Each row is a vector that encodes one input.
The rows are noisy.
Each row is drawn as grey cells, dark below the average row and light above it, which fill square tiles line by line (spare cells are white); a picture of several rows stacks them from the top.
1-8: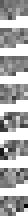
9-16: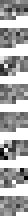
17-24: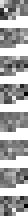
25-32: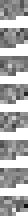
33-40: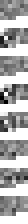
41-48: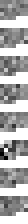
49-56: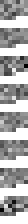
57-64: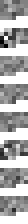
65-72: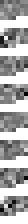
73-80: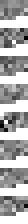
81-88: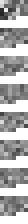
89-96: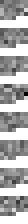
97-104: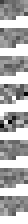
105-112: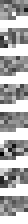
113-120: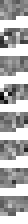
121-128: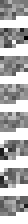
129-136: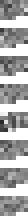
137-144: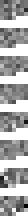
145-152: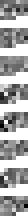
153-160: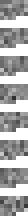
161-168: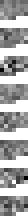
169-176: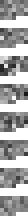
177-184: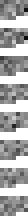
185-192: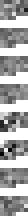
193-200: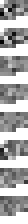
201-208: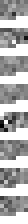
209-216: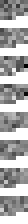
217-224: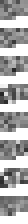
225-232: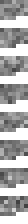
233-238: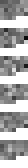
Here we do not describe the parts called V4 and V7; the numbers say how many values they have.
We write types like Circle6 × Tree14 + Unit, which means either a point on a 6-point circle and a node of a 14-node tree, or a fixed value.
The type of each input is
(Bool × Bool × Bool × Bool + V7) × V4 + Tree10.
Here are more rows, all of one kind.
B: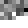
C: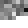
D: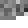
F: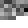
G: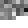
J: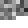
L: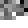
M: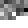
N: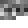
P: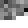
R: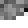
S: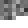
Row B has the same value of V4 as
C, G, J and L.
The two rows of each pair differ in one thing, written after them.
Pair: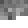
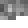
the value of V4
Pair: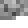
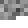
the value of V4
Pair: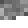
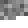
the value of V4
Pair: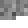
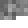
one of the four true/false values
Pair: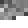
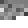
one of the four true/false values
